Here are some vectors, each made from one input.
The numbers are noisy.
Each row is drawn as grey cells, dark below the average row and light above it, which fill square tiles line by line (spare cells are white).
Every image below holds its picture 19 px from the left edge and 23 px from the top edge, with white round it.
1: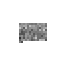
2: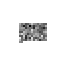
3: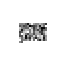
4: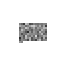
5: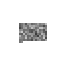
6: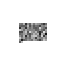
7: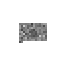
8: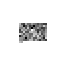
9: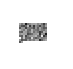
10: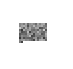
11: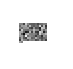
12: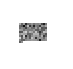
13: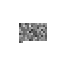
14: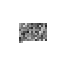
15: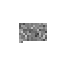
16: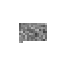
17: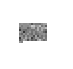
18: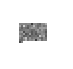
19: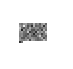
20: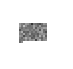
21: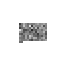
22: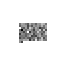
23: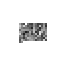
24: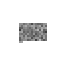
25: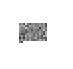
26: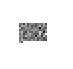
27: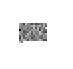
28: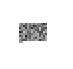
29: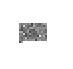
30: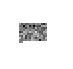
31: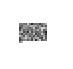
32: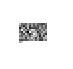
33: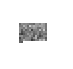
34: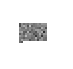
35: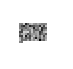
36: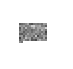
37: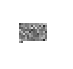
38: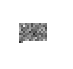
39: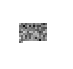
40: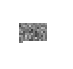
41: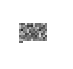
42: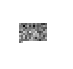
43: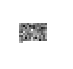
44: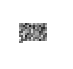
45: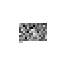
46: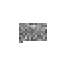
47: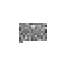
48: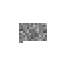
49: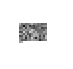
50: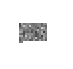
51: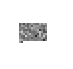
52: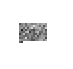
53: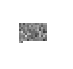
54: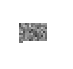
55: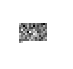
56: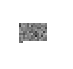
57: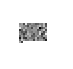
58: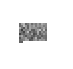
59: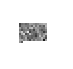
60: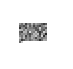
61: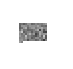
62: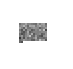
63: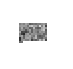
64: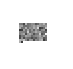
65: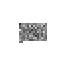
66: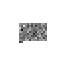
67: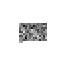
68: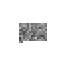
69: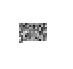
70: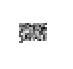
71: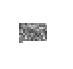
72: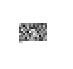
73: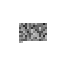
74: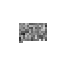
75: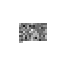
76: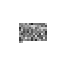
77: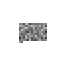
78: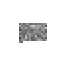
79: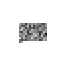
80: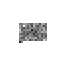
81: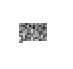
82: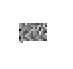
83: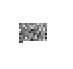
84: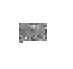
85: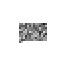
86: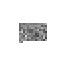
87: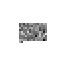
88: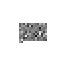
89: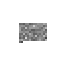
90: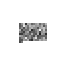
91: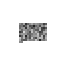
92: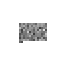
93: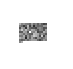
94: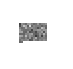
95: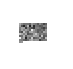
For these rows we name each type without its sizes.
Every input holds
either a label, or a node of a tree and a true/false value.
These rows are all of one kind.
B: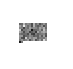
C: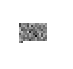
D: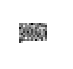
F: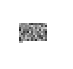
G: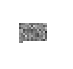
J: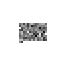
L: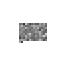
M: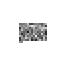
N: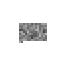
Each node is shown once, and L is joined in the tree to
M.
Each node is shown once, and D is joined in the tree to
B and N.
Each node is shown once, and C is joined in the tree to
G and J.
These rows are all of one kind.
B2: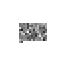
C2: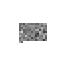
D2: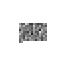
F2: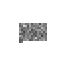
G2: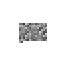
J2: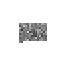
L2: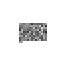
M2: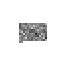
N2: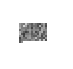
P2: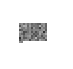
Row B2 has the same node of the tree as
F2, J2, L2 and P2.
